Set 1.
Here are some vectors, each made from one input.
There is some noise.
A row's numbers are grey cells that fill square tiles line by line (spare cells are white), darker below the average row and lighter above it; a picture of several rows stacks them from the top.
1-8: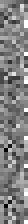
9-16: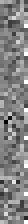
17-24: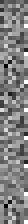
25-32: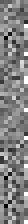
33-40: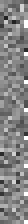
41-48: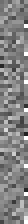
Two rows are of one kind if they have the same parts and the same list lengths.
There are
3 kinds of row.
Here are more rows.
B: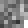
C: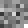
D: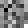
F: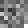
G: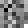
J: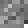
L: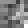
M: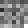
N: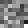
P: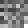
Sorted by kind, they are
B, F, L, M, P
C, J, N
D, G

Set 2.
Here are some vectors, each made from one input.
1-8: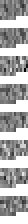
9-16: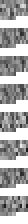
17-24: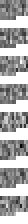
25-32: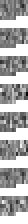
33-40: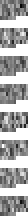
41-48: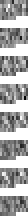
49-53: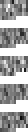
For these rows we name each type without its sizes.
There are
2 kinds of row.
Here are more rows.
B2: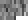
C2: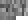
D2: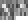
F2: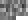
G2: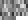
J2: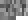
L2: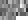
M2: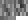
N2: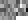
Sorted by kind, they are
B2, C2, F2, J2, M2
D2, G2, L2, N2

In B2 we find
a point on a line.
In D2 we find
a point on a line and a node of a tree.
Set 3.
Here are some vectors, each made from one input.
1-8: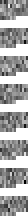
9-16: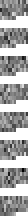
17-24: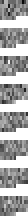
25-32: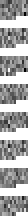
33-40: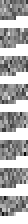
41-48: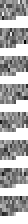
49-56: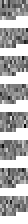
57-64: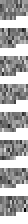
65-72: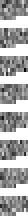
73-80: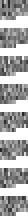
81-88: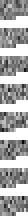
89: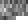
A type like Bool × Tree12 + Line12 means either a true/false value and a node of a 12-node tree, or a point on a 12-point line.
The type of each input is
Circle8 × (Tree8 + Unit).
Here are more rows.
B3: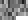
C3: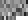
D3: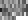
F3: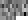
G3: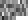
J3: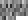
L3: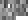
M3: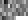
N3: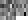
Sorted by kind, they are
B3, D3
C3, F3, G3, J3, L3, M3, N3

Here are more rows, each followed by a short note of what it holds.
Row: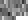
a point on an 8-point circle
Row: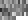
a point on an 8-point circle
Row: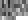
a point on an 8-point circle
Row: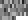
a point on an 8-point circle
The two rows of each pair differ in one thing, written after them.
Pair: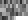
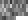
the node of the tree
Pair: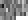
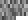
the place on the 8-point circle
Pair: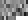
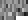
the place on the 8-point circle
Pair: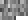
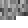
the node of the tree
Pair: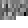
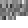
the node of the tree
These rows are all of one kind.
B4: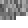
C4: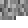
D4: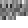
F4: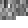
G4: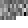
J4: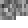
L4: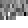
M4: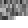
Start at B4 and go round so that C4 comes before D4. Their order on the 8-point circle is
B4, C4, D4, F4, L4, M4, G4, J4.
